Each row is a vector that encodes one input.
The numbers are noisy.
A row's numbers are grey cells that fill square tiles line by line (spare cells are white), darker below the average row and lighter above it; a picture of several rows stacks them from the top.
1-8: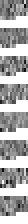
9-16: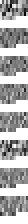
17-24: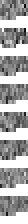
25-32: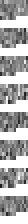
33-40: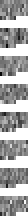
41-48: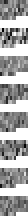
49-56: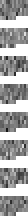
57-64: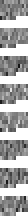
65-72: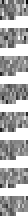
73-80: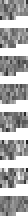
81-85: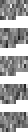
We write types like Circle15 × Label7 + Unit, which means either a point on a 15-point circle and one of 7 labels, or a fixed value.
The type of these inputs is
List2(Bool × Line5).
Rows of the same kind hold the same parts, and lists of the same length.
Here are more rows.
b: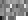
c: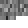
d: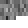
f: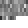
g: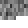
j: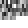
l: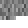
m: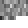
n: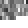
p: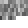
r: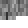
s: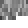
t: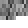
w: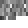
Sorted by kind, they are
b, f, m, n, p, s, w
c, d, g, l, r, t
j

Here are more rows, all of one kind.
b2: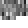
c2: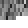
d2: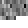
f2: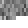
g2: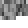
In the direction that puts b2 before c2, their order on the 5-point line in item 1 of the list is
b2, g2, f2, c2, d2.
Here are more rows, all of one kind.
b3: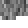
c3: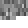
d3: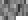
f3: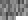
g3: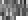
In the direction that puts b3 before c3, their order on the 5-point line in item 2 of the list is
b3, f3, g3, d3, c3.
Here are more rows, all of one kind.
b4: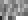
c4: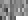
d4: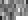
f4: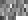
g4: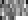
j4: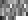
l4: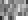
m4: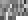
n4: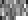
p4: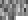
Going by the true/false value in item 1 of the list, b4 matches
f4, j4, l4 and m4.
